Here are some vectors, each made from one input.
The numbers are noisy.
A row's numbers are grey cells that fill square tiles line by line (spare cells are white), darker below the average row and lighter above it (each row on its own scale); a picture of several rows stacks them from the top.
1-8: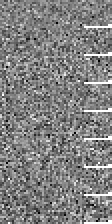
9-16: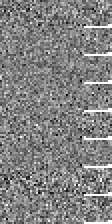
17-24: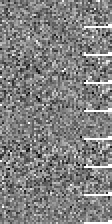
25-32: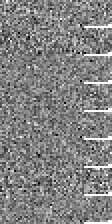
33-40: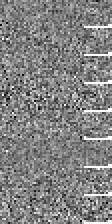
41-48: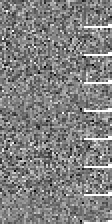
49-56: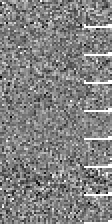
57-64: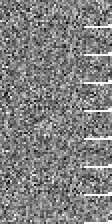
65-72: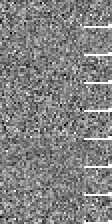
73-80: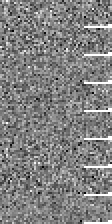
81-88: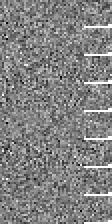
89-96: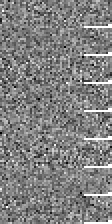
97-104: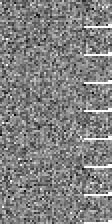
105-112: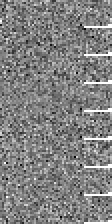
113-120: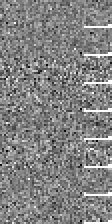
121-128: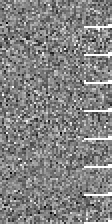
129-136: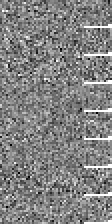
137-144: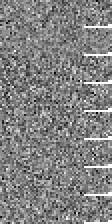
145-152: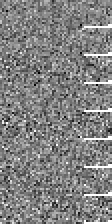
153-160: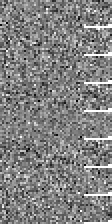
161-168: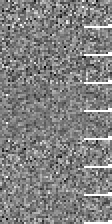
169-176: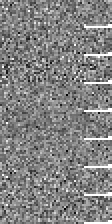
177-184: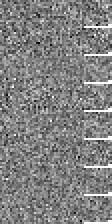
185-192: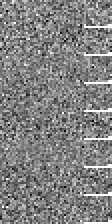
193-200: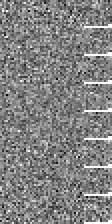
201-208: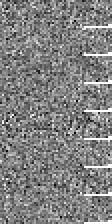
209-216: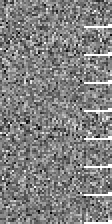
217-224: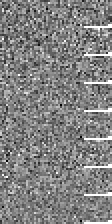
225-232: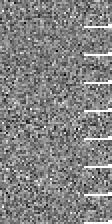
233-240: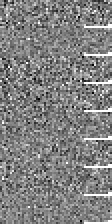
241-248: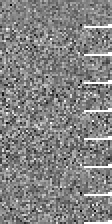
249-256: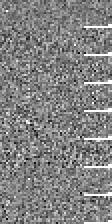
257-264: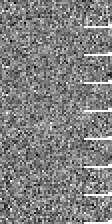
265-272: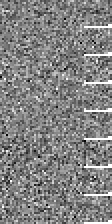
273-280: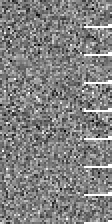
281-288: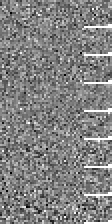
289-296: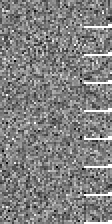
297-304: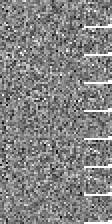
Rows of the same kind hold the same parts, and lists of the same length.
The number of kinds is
5.
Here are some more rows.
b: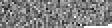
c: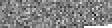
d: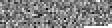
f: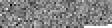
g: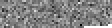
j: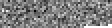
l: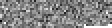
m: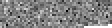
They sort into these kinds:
b, d, j
c
f, l
g
m

